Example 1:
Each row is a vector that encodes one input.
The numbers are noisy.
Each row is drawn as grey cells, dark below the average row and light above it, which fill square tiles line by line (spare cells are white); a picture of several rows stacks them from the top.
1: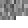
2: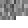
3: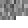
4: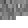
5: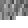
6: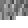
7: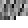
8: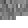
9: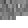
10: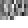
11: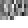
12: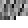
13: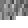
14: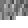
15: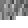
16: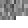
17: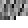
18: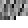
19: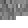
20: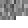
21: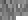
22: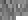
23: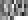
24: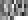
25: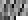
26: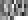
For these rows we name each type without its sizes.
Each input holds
a point on a line.
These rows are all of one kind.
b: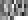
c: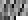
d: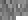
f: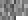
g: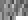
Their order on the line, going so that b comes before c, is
b, g, d, f, c.
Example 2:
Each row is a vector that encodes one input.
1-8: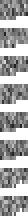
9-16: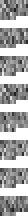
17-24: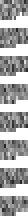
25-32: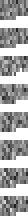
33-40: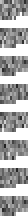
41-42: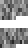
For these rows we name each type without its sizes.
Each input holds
a node of a tree.
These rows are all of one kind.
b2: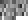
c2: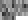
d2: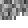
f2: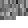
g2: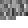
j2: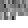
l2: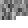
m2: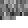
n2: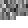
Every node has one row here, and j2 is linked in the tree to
b2, c2 and f2.
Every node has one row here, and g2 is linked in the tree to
m2.
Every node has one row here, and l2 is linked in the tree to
d2, f2 and n2.
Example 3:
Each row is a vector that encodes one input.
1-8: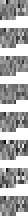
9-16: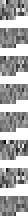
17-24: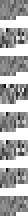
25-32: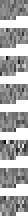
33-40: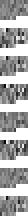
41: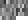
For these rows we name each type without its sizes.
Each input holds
a point on a line.
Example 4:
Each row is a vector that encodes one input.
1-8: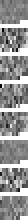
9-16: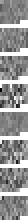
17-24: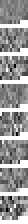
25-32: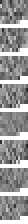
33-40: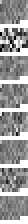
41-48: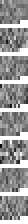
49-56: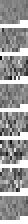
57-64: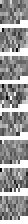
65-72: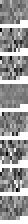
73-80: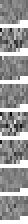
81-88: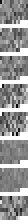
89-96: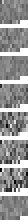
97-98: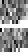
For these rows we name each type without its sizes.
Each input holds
a label.
